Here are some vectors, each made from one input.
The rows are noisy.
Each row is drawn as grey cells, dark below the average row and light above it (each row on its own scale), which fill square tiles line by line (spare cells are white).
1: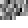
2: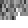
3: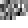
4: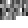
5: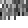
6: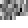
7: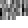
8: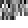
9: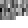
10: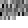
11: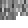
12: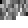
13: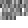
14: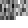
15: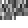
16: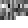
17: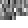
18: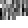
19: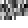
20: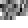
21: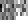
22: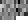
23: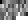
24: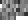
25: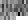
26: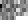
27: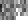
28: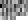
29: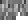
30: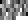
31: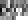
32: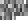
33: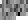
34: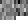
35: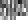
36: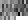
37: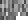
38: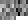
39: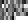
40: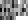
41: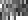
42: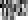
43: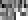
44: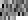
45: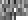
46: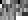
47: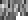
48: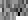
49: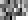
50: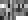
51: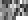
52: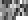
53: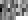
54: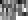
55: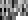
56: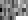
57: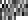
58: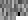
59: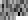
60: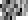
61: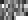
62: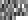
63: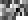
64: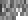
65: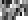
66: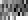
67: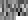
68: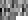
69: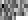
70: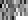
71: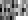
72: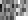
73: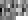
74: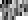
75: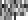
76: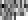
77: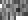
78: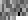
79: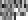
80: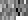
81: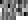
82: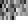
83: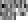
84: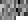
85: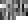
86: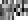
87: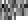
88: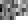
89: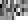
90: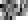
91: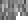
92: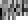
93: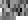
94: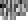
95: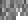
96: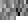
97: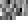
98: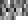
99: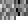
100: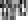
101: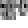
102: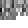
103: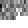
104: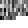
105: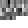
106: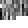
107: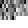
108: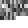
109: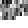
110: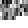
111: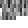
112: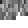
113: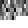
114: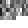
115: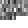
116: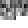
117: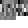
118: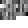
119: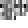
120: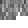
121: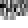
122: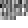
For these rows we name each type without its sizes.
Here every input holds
a list of points on a line.
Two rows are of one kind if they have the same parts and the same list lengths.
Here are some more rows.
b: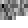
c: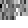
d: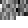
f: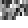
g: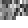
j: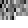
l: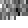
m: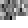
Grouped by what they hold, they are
b, d, l, m
c, j
f, g

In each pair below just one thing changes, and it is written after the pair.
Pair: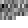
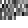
the place on the line in item 2 of the list
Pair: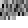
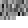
the place on the line in item 1 of the list
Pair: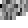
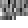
the place on the line in item 2 of the list
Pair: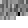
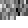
the place on the line in item 2 of the list
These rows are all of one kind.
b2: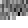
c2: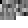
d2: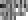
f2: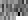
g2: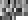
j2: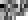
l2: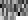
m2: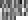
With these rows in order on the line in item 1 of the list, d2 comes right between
j2 and m2.
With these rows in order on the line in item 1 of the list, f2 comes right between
b2 and l2.
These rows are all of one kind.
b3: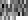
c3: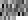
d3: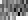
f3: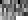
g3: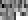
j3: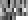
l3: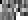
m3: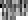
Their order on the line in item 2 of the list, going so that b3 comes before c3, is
d3, m3, f3, b3, l3, g3, c3, j3.
